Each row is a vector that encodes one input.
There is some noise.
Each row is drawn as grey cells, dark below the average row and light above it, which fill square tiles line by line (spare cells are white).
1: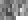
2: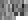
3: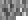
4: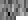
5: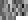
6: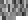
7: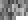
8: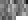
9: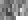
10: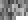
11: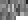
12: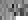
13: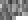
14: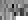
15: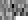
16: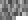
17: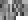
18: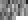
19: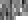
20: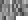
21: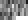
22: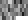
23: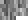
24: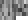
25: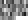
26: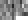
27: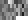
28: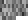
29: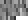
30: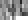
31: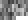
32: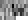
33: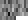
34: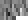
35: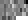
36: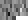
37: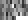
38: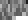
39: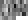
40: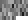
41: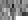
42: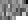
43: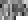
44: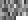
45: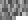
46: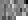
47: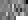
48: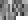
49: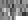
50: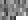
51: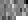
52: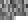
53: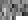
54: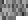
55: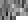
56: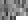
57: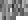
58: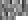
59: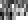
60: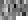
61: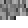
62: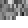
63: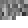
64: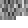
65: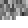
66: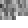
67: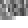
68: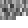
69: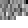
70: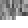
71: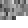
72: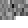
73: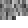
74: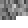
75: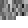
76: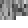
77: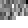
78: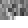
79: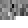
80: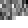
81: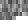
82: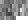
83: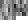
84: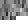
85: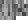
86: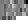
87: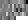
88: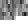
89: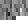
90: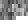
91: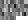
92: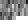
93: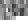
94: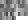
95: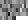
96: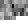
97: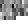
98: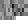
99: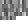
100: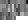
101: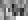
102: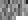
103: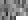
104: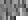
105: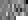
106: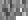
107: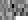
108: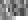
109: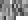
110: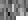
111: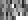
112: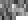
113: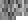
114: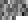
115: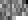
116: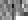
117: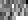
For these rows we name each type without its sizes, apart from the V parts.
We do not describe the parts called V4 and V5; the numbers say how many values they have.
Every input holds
a value of V4, together with either a point on a line, or a true/false value and a value of V5.
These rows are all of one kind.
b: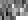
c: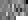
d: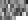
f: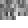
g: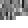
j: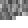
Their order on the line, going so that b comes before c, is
f, g, b, j, d, c.
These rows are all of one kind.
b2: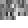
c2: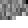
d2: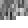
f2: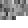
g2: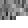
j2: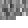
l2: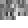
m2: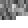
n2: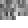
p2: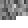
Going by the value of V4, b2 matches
d2, l2 and n2.
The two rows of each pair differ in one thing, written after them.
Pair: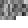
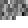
the true/false value
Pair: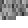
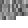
the value of V5
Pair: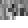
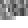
the true/false value
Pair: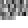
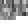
the value of V5
